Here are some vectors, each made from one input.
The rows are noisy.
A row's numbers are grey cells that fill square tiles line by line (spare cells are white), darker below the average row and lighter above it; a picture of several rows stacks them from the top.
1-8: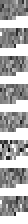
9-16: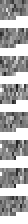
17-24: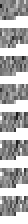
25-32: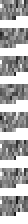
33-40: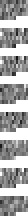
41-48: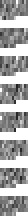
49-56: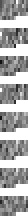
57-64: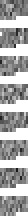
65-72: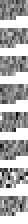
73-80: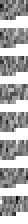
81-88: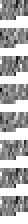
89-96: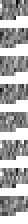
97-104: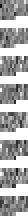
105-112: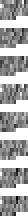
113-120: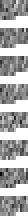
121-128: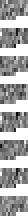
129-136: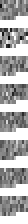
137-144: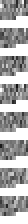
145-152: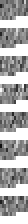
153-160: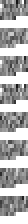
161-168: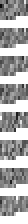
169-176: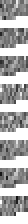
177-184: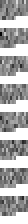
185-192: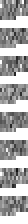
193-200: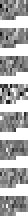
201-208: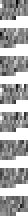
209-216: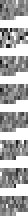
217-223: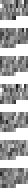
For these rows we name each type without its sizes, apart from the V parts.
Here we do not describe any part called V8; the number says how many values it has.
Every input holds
a list of items, each a true/false value and a value of V8.
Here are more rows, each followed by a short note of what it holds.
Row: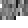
a list of one item
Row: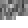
a list of three items
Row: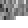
a list of two items
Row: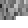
a list of two items
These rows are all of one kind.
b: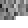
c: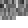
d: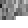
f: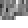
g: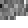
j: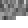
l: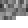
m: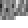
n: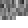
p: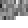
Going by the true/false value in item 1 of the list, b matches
d, f, m and p.
